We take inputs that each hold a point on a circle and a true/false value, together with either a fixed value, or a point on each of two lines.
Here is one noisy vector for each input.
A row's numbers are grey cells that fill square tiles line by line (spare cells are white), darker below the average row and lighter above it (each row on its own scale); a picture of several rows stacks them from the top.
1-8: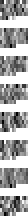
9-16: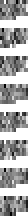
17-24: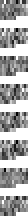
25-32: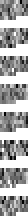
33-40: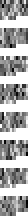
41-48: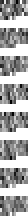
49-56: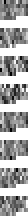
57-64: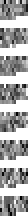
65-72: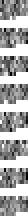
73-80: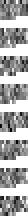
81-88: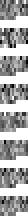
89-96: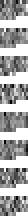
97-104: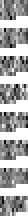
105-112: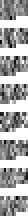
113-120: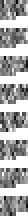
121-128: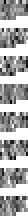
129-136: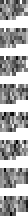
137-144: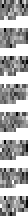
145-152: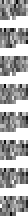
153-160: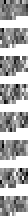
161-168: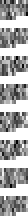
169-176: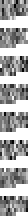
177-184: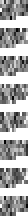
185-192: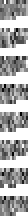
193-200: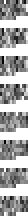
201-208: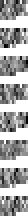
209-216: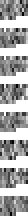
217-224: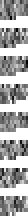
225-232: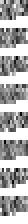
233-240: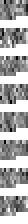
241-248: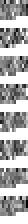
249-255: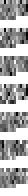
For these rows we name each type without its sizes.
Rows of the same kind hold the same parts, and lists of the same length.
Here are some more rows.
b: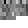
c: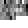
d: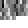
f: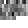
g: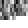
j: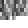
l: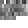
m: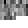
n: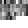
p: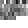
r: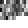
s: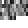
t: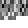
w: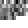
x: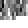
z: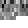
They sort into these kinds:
b, d, g, j, t, w, x, z
c, f, l, m, n, p, r, s

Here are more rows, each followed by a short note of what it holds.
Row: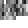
a point on a circle, a point on each of two lines and a true/false value
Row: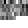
a point on a circle, a point on each of two lines and a true/false value
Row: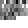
a point on a circle and a true/false value
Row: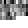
a point on a circle and a true/false value
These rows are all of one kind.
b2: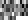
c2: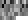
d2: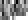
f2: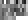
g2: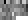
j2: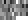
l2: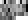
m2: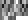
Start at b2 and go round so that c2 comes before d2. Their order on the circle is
b2, m2, c2, j2, g2, d2, l2, f2.
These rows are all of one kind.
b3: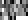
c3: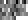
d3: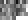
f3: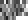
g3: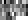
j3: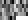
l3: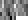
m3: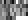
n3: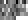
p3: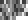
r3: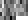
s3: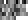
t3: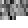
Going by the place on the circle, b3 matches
c3, n3, s3 and t3.
